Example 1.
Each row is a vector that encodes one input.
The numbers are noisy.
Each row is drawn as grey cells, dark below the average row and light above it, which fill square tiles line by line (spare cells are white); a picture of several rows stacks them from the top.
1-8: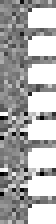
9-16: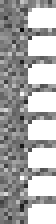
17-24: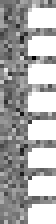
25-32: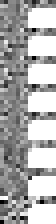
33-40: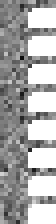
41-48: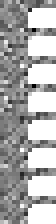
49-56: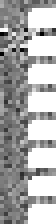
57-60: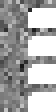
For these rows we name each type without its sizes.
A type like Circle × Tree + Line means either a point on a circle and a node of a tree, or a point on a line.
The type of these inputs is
Tree + Unit.
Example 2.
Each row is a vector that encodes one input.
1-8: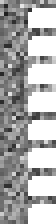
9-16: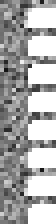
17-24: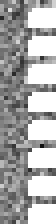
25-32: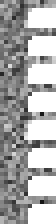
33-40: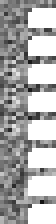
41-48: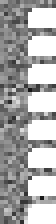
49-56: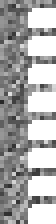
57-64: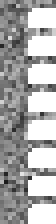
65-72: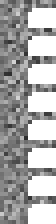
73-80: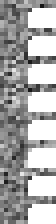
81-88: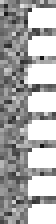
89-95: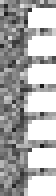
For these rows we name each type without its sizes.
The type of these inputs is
Line × Line.
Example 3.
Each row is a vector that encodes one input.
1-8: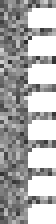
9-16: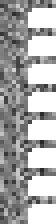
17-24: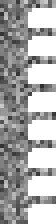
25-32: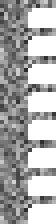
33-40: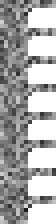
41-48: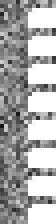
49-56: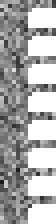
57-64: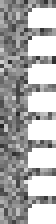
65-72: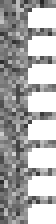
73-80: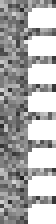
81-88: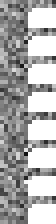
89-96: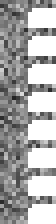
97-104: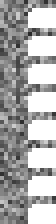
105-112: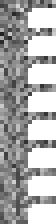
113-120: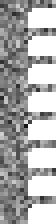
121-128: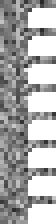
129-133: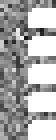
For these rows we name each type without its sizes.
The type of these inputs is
Circle.
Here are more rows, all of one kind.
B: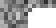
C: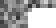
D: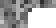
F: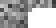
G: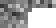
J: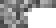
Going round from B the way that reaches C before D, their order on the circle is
B, F, J, C, G, D.
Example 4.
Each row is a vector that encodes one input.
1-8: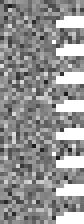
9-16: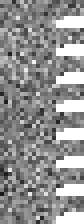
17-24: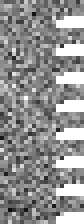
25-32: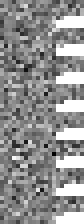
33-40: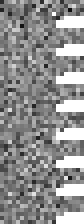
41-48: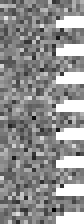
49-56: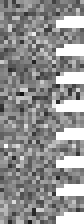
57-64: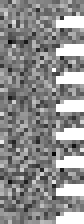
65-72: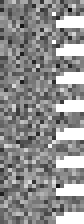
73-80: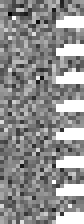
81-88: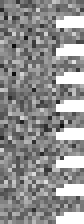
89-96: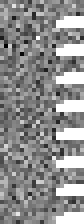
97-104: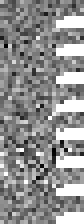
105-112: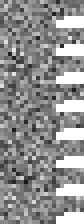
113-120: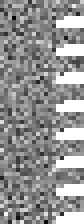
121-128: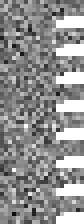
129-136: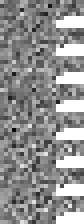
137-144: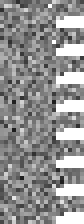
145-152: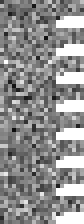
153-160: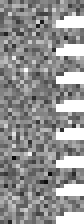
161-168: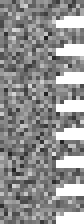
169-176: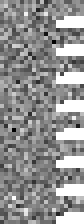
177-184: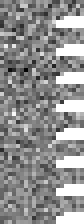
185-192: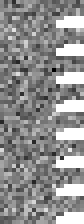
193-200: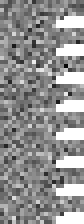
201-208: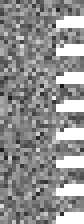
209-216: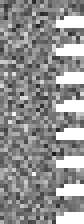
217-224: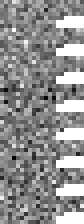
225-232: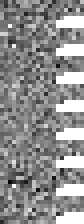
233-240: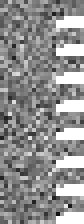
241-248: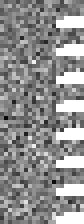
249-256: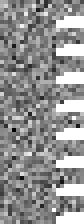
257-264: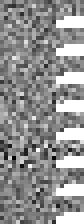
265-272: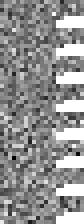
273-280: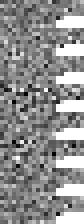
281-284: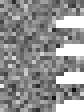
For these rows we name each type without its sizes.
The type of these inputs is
Circle.
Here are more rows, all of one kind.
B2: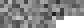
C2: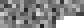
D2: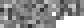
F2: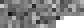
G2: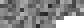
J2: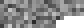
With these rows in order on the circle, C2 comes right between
D2 and J2.
